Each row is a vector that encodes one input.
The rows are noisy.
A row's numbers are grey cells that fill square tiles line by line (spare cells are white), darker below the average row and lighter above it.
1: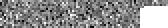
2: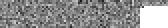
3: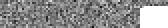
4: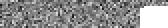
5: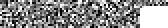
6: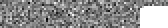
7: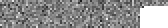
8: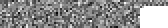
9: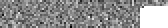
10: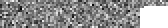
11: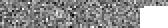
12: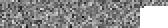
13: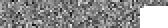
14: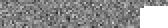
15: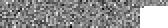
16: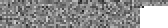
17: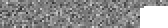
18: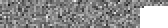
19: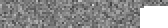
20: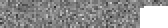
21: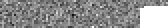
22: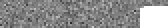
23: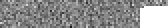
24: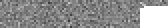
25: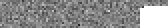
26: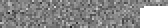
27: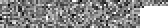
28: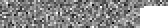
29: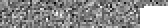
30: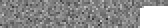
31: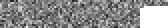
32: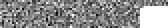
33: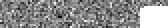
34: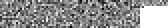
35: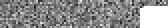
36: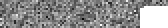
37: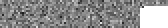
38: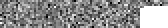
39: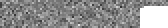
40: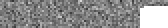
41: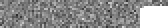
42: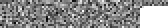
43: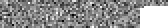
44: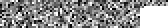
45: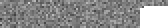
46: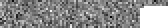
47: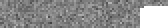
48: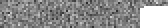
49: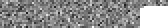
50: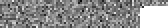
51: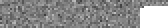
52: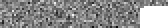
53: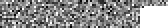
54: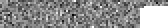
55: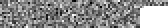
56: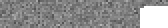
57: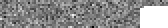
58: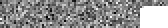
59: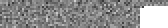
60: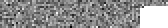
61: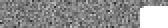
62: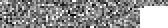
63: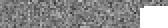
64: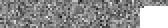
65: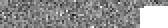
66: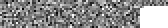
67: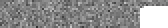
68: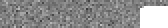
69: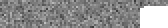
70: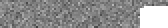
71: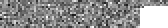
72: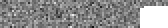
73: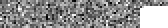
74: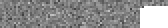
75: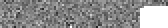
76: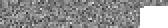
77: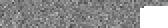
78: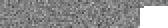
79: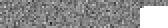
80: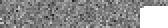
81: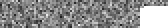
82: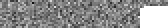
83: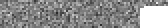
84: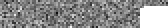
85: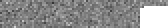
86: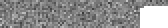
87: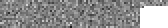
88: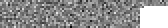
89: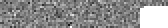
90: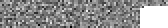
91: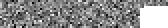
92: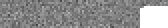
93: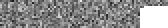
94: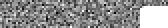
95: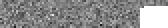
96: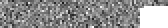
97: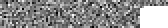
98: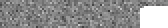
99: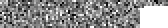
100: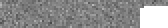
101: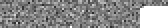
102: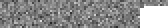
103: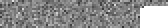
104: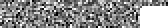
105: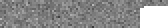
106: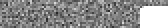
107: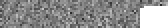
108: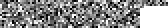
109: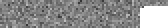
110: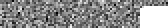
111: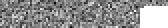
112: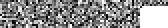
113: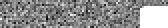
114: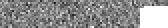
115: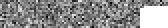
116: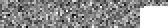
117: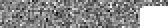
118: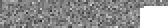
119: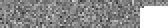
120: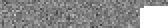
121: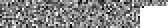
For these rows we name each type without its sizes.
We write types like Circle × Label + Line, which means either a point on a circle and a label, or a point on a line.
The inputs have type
(Circle + Line) × Tree.
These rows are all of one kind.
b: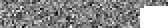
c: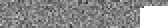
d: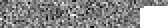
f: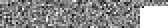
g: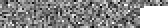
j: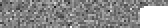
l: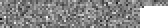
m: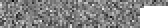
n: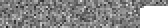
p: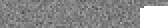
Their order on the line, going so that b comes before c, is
f, d, b, j, c, g, n, l, m, p.
